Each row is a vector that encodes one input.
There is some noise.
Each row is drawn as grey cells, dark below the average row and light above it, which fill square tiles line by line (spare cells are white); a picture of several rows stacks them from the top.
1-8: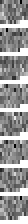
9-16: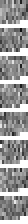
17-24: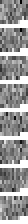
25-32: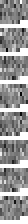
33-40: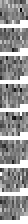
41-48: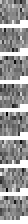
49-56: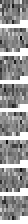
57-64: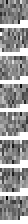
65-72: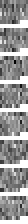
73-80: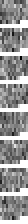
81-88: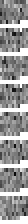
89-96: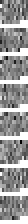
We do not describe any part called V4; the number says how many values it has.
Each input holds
a value of V4, together with a list of up to three points on a 5-point line.
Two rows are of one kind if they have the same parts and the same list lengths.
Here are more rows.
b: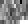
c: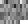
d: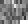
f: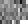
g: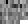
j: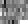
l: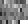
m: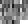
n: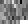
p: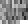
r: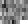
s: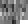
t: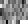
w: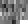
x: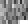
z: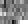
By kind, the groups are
b, z
c, f, g, j, x
d, l, n, p, r, s, w
m, t

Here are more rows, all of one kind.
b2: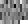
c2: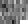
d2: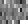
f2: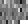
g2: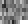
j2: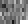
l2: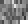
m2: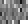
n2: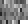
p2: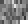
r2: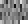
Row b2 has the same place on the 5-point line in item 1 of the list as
g2 and r2.
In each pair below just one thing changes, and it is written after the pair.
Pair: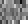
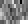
the value of V4
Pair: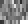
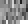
the place on the 5-point line in item 1 of the list
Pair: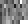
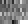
the value of V4
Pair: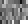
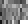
the place on the 5-point line in item 1 of the list
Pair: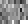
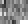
the value of V4
